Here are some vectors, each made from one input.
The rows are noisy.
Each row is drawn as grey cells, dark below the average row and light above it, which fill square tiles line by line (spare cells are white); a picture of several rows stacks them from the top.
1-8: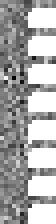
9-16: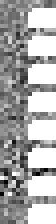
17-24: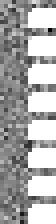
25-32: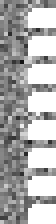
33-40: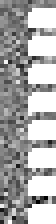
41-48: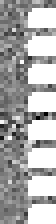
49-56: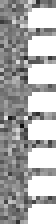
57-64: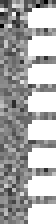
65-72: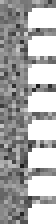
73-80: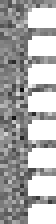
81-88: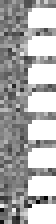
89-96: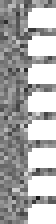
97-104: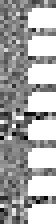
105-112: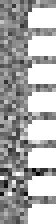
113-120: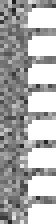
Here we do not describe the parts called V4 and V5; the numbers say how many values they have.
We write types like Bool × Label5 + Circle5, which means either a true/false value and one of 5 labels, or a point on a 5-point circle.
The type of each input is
(Bool × Circle6 + Unit) × V4 × V5 + Unit.
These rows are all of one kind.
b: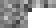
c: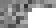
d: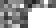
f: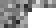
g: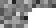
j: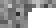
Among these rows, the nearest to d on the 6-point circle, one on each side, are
f and g.
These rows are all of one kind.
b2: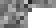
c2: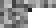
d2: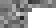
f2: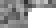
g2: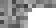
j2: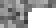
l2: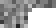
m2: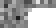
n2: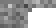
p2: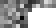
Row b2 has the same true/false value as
d2 and l2.
